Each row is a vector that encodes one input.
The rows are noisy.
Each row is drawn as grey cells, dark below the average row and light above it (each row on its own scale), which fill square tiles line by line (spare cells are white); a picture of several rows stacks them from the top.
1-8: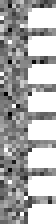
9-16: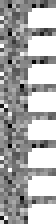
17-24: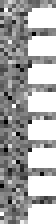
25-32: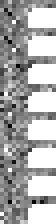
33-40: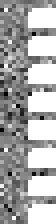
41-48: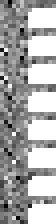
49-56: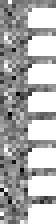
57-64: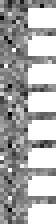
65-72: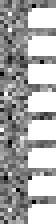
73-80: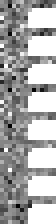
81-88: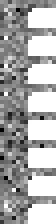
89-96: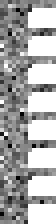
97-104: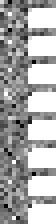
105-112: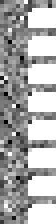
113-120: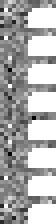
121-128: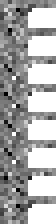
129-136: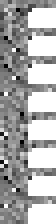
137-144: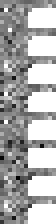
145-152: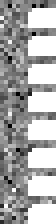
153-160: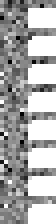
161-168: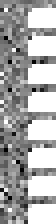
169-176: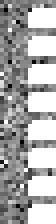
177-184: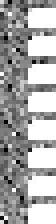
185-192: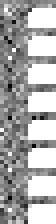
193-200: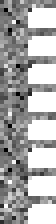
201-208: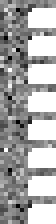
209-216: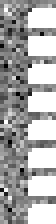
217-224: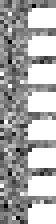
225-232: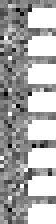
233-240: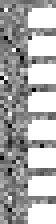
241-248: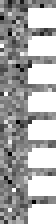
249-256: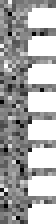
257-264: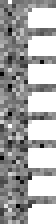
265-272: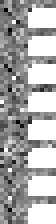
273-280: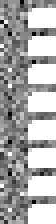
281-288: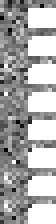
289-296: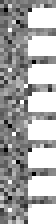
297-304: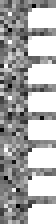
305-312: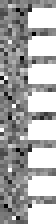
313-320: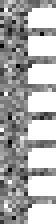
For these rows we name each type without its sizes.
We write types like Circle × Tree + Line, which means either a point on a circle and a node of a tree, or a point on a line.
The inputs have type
Tree + Unit.
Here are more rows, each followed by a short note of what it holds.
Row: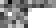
a node of a tree
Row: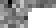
a node of a tree
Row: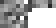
a fixed value
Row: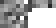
a fixed value
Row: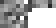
a fixed value
